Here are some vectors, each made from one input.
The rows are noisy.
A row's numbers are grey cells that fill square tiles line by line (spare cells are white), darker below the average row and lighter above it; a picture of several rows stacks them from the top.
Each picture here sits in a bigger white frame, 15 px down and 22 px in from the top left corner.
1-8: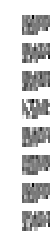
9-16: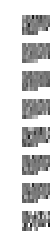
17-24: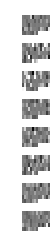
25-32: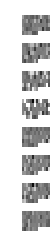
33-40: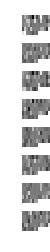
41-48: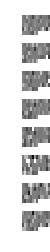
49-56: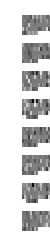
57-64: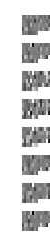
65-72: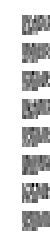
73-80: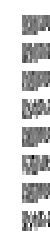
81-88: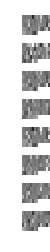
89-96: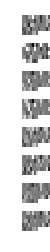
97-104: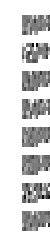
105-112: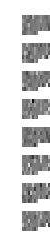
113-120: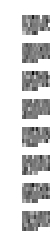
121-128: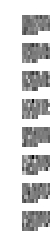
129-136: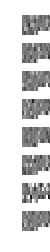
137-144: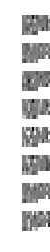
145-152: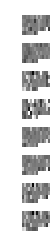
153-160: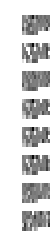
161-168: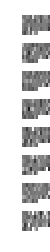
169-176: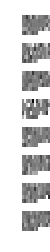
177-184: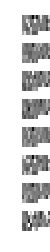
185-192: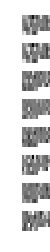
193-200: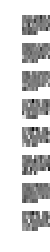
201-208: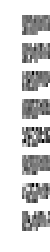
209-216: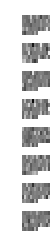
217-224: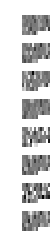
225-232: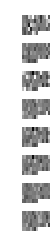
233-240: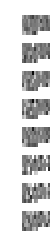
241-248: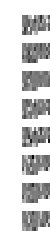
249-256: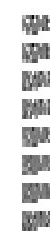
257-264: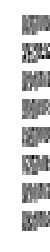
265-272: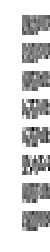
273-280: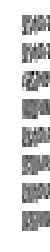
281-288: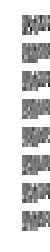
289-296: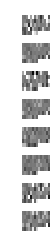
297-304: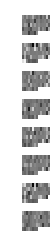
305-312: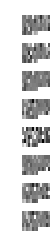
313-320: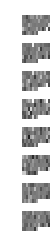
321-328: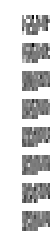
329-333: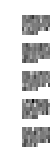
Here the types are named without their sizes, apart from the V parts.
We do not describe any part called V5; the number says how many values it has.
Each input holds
a list of items, each a true/false value and a value of V5.
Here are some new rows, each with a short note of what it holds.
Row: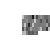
a list of one item
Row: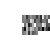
the empty list
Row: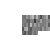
a list of one item
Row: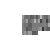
a list of two items
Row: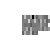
a list of two items
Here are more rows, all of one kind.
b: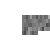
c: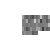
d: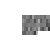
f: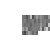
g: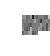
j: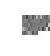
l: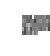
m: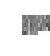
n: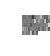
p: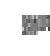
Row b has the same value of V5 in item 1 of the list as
f and g.
